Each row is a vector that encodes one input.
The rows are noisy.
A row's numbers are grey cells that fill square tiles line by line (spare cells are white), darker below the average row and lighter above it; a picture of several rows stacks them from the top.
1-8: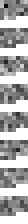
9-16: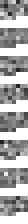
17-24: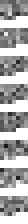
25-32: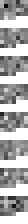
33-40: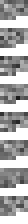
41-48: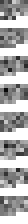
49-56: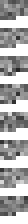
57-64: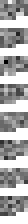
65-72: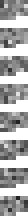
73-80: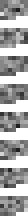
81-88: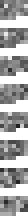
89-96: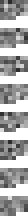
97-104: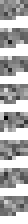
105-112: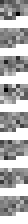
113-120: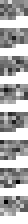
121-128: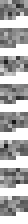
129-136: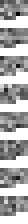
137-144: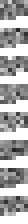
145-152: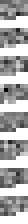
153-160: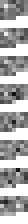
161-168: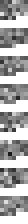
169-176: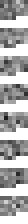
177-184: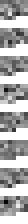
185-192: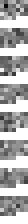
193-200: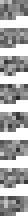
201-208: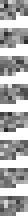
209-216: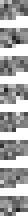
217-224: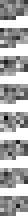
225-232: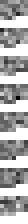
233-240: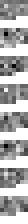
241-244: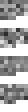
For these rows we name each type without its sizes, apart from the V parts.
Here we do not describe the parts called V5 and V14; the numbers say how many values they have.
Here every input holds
a value of V5, together with either a point on a circle and a true/false value, or a value of V14.
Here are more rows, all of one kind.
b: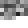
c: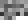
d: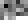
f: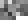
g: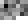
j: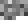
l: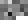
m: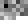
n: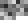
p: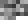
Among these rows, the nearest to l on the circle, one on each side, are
n and p.
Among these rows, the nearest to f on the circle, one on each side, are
g and j.
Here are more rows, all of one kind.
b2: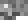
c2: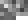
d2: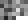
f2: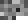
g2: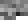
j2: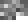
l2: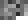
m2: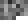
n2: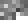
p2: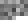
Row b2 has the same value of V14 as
c2, j2 and n2.
